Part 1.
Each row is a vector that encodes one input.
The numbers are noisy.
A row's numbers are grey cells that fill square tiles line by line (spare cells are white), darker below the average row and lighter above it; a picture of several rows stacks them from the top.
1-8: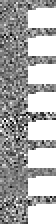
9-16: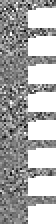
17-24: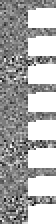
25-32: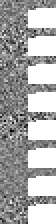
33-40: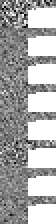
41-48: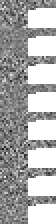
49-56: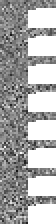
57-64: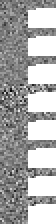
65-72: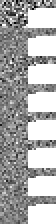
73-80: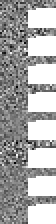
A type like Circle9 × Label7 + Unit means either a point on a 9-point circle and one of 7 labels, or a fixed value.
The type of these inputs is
Line6 + Line10.
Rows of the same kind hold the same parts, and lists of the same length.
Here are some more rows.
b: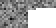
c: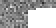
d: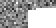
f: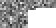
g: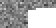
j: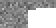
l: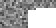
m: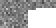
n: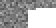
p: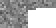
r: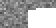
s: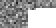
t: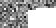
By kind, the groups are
b, n, s
c, d, f, g, j, l, m, p, r, t

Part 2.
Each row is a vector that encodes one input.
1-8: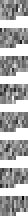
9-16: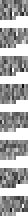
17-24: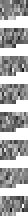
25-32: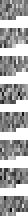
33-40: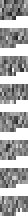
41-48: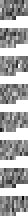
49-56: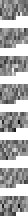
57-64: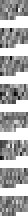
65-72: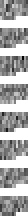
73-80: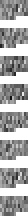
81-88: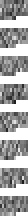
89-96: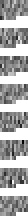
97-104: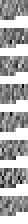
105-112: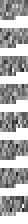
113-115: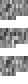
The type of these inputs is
Bool × Bool × Bool + Line15.
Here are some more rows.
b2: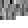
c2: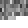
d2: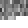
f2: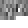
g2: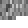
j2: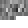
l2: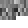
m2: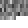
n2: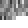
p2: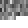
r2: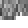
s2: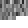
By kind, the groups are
b2, f2, g2, j2, l2, n2, r2
c2, d2, m2, p2, s2

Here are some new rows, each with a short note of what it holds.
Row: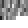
a point on a 15-point line
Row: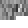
a point on a 15-point line
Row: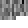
three true/false values
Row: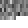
three true/false values
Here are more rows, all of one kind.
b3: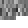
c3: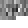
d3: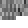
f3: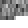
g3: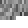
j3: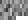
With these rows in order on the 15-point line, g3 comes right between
c3 and j3.
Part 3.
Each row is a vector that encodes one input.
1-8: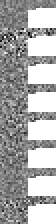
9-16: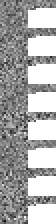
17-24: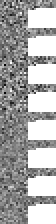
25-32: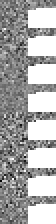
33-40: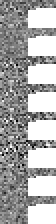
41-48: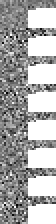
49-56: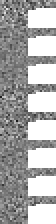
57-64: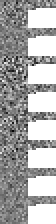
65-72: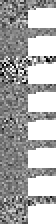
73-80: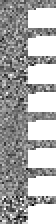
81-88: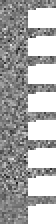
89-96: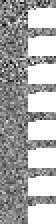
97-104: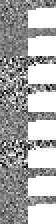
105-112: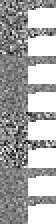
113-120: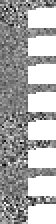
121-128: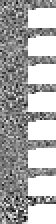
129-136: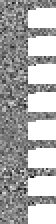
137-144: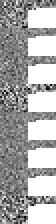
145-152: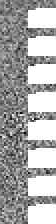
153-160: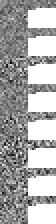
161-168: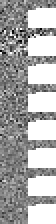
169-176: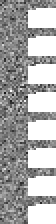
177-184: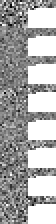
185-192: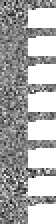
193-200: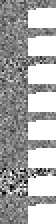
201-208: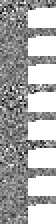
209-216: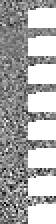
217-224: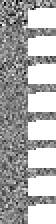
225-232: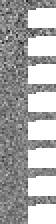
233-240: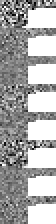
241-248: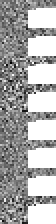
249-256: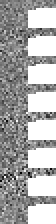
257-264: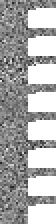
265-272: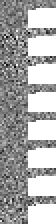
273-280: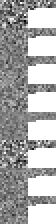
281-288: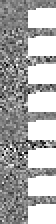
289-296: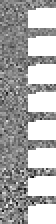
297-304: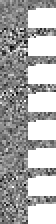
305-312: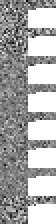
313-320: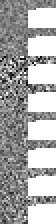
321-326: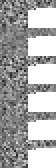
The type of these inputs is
Line10 + Line17.
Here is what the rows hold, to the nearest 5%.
About 40% of them hold a point on a 10-point line. The rest hold a point on a 17-point line.
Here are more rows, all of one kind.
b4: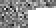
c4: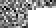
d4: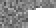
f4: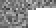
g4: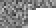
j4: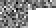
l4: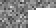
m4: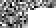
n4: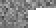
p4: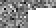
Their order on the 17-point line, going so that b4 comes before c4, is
m4, b4, j4, d4, n4, p4, g4, f4, c4, l4.
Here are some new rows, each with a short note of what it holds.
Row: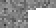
a point on a 17-point line
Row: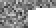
a point on a 10-point line
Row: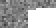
a point on a 17-point line
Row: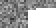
a point on a 17-point line
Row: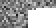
a point on a 17-point line
